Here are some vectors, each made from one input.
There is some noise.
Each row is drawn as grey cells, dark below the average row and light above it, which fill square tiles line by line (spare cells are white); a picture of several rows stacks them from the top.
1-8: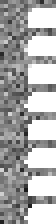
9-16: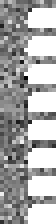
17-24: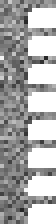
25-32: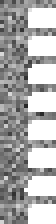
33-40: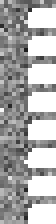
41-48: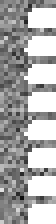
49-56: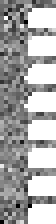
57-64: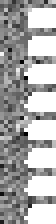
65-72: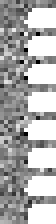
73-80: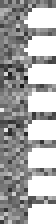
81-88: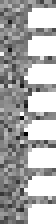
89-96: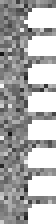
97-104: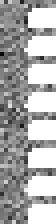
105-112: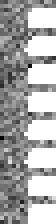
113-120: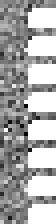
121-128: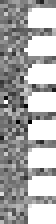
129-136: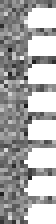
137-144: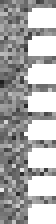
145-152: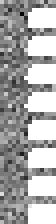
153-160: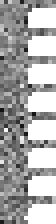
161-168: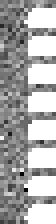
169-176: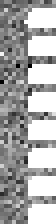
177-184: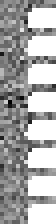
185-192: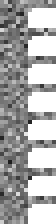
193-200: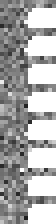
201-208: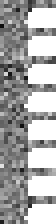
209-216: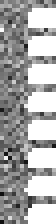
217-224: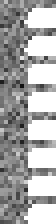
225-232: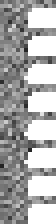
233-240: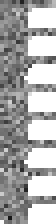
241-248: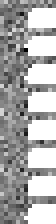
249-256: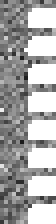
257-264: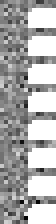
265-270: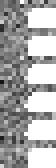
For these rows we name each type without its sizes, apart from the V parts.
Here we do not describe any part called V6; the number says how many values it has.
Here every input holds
a value of V6, together with either a point on a circle, or a point on a line.
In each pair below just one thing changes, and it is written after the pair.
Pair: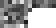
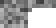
the value of V6
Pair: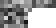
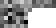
the place on the circle
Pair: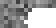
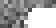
the place on the circle
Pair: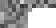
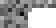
the place on the circle
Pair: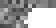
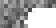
the place on the circle
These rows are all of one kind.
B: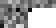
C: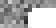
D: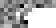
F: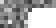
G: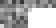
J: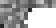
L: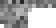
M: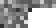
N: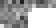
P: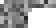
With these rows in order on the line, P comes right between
F and M.
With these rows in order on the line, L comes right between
G and N.
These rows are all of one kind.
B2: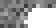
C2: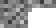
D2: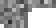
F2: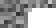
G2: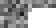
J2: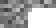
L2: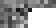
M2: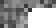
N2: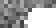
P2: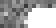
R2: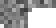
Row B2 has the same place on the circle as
C2, F2 and M2.
